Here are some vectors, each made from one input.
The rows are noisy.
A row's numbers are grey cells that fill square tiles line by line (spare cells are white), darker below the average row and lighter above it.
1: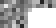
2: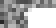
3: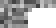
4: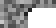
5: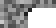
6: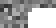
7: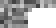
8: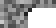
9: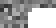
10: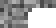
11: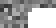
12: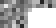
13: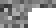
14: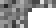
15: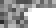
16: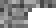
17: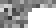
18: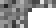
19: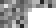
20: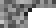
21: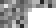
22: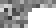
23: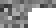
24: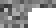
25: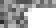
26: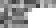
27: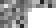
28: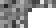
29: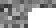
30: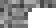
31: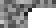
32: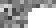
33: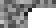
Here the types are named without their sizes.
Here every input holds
three true/false values.
